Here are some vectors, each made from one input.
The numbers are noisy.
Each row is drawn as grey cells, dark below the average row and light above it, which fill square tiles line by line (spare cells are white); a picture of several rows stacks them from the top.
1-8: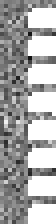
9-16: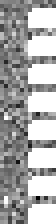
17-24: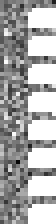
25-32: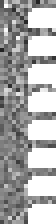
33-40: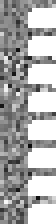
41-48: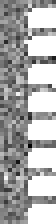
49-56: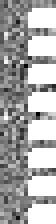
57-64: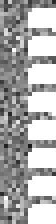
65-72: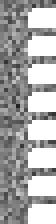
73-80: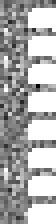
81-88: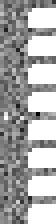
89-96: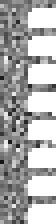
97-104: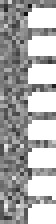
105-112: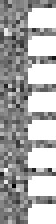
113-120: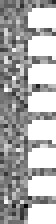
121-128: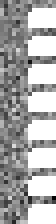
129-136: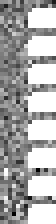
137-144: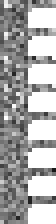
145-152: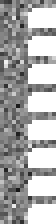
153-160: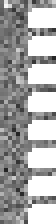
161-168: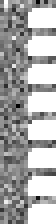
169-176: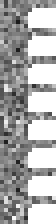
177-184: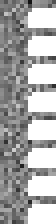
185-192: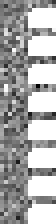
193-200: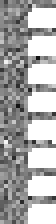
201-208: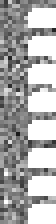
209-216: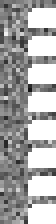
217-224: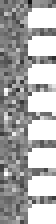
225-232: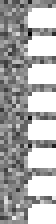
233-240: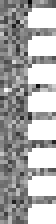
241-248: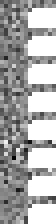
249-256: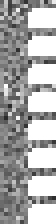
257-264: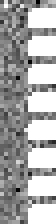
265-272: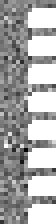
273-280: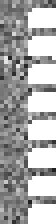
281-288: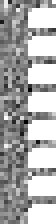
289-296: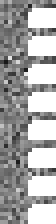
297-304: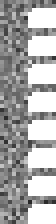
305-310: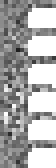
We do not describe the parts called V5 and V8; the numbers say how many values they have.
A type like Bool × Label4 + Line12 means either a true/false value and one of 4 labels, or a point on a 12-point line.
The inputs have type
Bool × V8 + List2(Label11 × V5).
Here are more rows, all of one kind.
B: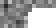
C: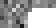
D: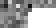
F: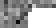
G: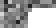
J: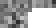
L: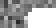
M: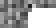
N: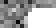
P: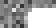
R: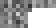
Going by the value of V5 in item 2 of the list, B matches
F, G, M and N.
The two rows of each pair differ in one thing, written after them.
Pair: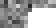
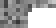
the value of V5 in item 2 of the list
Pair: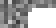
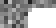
the value of V5 in item 1 of the list
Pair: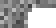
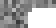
the value of V5 in item 1 of the list
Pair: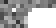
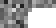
the label in item 1 of the list
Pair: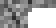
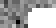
the value of V5 in item 2 of the list
